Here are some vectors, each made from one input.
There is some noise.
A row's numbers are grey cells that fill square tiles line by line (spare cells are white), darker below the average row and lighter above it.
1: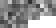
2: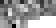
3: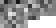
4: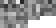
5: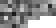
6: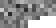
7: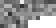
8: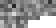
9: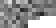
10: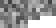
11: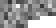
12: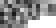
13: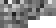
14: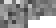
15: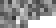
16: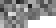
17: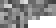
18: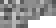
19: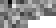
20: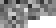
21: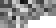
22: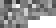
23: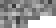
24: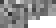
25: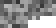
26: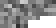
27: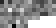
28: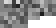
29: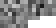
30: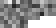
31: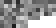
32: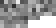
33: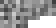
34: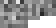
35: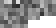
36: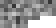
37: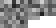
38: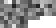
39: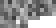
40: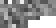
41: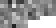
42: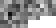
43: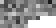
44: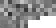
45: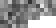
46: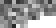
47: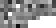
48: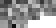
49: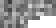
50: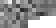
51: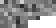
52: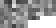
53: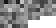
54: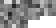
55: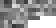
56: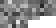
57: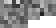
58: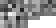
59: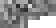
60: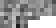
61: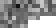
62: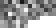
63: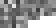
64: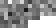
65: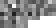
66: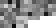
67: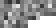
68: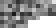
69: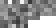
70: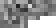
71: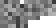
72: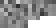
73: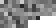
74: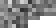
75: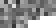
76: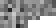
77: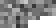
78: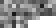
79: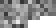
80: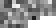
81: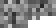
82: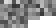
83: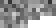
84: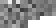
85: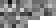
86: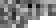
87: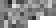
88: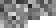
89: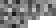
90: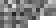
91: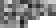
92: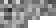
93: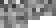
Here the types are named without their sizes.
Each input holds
a point on a circle and a point on a line, together with either a label, or a point on a line.
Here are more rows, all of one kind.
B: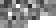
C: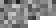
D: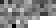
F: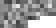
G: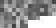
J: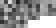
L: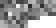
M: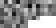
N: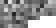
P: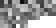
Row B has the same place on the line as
L and P.
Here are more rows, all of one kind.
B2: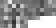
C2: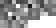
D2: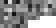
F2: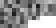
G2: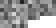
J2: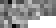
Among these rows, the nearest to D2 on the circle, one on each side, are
C2 and F2.
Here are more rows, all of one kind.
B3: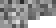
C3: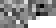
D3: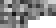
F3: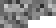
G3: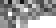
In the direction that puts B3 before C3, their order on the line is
G3, B3, F3, C3, D3.
